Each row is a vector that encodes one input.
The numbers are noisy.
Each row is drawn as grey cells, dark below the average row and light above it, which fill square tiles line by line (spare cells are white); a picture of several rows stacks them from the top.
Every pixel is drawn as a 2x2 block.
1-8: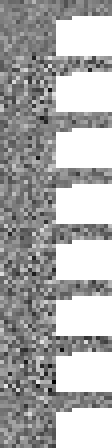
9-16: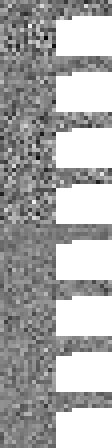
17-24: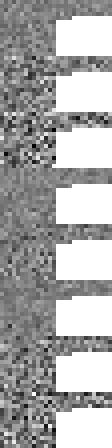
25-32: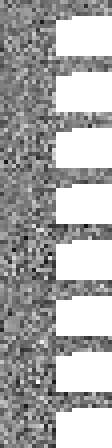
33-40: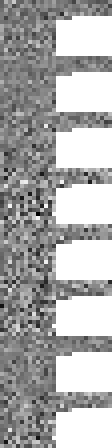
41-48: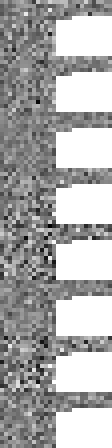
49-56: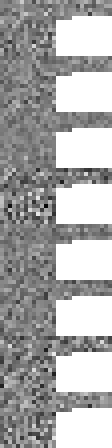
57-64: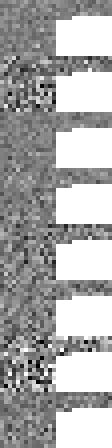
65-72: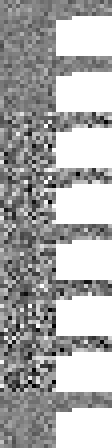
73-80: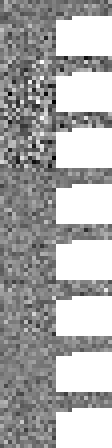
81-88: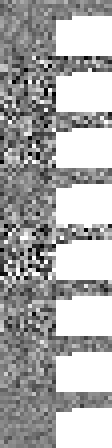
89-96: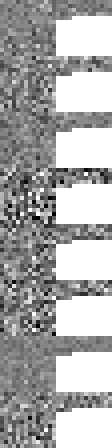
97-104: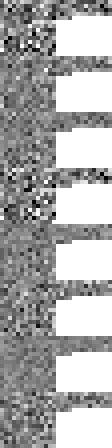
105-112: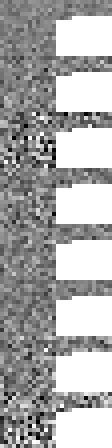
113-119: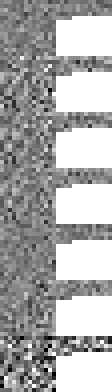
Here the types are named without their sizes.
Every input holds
a point on a line, together with either a label, or a point on a line.
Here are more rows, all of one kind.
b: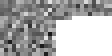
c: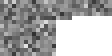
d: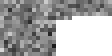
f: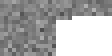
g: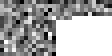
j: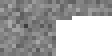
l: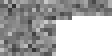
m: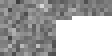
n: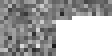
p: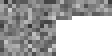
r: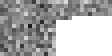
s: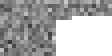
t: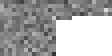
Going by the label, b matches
l and n.
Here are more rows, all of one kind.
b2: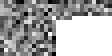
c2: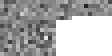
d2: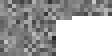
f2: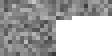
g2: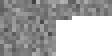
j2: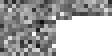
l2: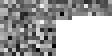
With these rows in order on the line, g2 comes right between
f2 and j2.
